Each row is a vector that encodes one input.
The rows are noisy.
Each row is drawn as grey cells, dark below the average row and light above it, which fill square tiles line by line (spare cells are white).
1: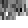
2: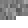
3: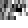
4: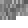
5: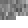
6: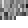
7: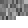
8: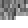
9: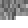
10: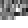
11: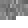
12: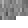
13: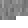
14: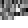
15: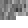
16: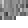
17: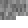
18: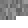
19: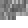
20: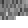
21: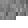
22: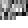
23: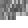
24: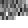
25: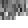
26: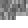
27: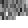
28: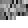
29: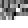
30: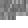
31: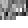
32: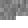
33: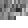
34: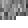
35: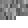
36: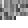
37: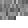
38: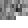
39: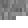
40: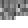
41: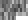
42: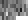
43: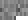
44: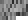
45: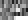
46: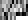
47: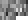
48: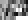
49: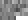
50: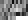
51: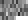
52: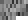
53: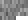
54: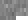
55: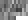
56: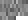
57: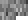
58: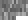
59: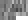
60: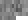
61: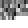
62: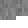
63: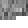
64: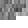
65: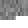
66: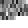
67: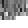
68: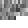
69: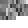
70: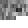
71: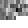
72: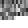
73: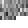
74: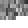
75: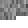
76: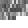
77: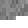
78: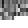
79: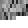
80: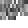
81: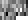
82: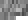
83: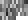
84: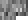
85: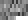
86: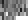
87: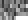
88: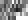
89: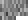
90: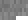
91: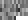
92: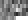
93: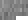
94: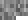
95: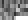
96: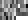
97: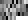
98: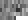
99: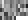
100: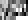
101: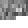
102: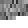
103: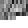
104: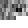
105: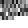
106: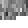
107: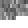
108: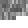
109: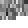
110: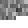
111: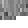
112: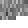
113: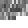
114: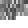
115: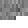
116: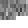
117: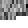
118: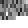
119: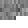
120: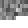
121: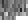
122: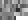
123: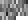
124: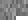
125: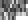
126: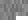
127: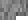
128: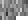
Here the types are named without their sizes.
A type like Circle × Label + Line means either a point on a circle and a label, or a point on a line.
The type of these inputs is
Bool × Line × (Tree + Unit).
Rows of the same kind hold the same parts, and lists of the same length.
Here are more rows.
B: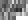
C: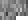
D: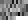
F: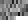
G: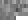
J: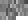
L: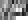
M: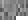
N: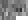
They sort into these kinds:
B, C, J, M, N
D, F, G, L

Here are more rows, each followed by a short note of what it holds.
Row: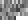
a point on a line, a node of a tree and a true/false value
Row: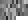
a point on a line and a true/false value
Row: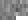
a point on a line, a node of a tree and a true/false value
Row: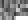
a point on a line and a true/false value
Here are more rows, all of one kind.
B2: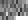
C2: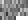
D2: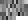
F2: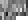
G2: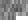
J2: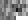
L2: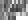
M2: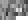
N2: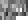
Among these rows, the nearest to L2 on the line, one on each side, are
B2 and F2.
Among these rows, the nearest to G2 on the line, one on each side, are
F2 and N2.
